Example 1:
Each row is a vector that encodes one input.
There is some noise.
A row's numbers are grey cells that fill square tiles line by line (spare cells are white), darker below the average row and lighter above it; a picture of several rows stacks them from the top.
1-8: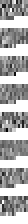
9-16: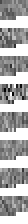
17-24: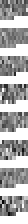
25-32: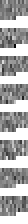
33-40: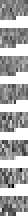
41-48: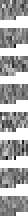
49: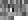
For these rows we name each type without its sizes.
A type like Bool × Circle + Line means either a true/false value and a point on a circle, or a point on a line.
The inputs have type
Bool × Label.
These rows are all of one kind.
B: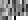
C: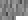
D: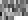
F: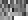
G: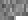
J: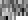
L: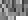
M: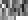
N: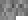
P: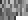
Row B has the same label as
M and P.
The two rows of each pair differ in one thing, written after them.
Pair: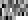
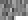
the label
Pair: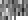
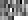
the true/false value
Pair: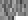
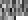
the true/false value
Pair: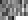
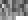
the label
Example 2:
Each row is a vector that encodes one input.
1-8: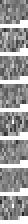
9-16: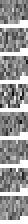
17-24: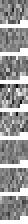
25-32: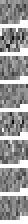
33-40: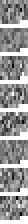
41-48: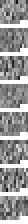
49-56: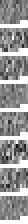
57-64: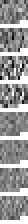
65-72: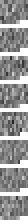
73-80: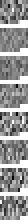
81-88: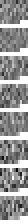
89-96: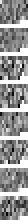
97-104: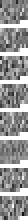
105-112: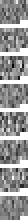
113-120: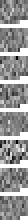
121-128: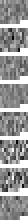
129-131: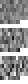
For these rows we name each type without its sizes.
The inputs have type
Label × Label.
